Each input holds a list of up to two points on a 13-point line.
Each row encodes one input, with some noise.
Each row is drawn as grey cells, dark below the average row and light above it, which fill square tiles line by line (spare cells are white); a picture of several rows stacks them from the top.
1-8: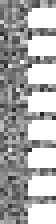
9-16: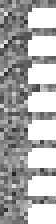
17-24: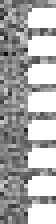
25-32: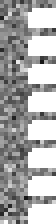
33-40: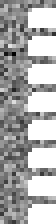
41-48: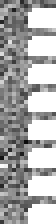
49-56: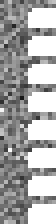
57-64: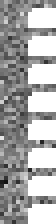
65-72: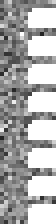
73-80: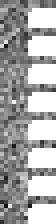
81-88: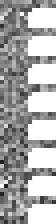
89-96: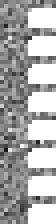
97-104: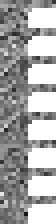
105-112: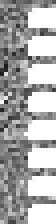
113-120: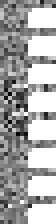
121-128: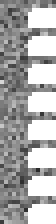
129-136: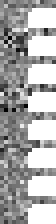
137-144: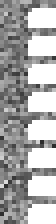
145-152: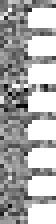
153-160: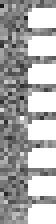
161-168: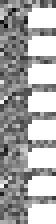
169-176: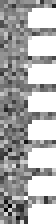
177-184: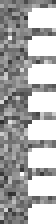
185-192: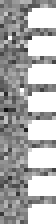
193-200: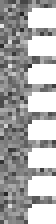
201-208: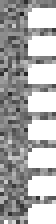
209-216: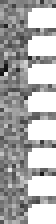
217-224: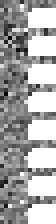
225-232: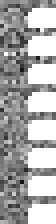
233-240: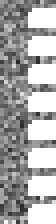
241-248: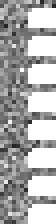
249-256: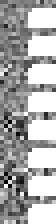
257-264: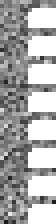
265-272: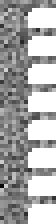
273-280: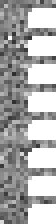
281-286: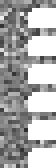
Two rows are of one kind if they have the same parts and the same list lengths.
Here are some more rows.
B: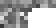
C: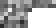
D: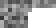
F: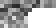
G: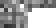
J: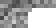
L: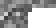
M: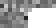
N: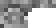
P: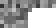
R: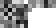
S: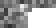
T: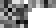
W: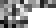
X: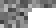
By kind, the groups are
B, C, F, L, N, P
D, G, J, M, S, W, X
R, T

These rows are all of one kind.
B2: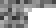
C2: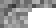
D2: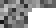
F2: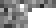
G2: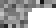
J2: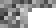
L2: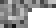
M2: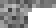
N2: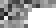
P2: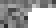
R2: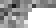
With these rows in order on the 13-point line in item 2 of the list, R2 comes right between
C2 and D2.
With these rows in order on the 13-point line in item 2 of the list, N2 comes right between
L2 and P2.
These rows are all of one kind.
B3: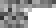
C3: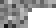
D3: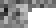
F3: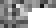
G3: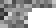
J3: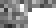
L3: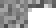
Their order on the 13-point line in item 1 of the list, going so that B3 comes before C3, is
B3, L3, C3, G3, F3, D3, J3.
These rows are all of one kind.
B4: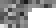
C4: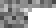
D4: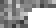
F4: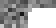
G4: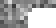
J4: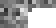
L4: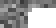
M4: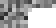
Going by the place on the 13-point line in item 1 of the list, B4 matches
F4 and L4.
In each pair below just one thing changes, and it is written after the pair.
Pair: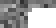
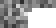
the place on the 13-point line in item 1 of the list
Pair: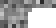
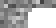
the place on the 13-point line in item 2 of the list
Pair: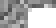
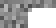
the place on the 13-point line in item 2 of the list
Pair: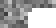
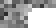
the place on the 13-point line in item 2 of the list
